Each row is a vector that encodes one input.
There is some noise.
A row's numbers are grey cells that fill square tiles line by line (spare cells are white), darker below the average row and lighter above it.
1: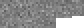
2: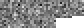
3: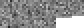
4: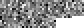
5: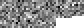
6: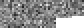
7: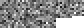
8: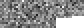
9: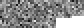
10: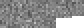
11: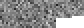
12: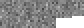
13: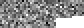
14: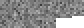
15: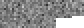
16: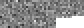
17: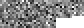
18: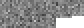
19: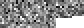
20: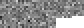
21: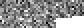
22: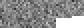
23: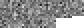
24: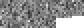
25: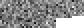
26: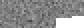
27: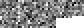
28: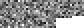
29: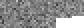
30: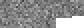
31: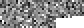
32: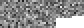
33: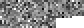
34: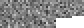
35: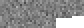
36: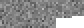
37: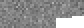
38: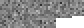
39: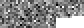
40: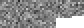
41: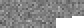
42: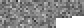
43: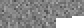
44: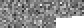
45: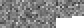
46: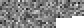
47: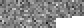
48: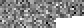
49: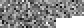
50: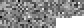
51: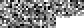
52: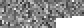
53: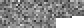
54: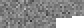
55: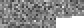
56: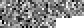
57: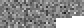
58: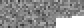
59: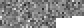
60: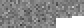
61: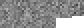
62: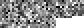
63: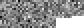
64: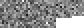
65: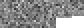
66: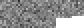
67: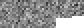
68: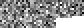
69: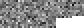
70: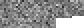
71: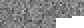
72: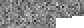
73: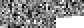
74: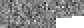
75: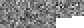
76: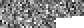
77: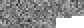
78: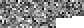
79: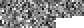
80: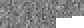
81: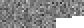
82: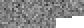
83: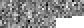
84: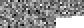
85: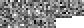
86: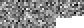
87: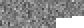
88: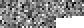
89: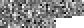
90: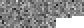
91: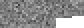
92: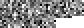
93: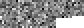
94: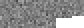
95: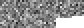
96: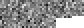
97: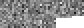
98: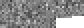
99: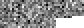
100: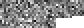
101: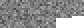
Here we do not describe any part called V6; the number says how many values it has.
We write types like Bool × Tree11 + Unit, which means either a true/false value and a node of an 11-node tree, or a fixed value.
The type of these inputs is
Bool × (Line9 + V6).
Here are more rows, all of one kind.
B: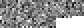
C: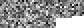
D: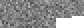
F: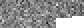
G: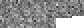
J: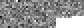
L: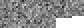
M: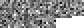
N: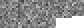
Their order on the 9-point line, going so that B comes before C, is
L, F, D, N, G, J, M, B, C.
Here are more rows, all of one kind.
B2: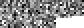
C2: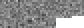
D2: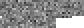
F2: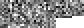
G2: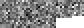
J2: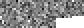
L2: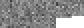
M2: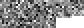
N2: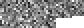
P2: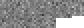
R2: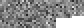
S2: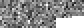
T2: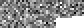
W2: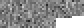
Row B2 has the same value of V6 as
L2, P2 and R2.
